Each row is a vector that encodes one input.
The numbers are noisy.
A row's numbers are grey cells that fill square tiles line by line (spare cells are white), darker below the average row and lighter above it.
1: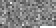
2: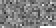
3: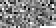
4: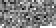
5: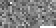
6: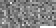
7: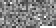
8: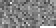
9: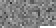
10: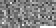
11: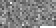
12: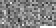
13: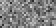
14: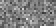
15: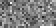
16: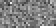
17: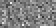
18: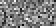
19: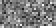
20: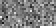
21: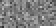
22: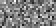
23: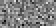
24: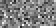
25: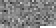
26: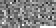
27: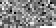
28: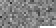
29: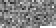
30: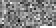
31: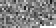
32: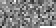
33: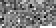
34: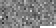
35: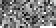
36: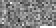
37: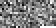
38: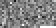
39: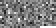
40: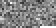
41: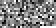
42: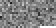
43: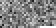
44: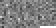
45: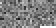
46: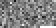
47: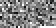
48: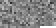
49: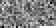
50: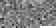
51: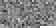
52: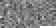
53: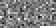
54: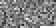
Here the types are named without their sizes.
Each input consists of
either a label, or a point on a line.
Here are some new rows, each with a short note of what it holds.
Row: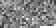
a label
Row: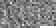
a point on a line
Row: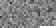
a label
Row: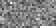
a point on a line
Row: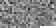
a label
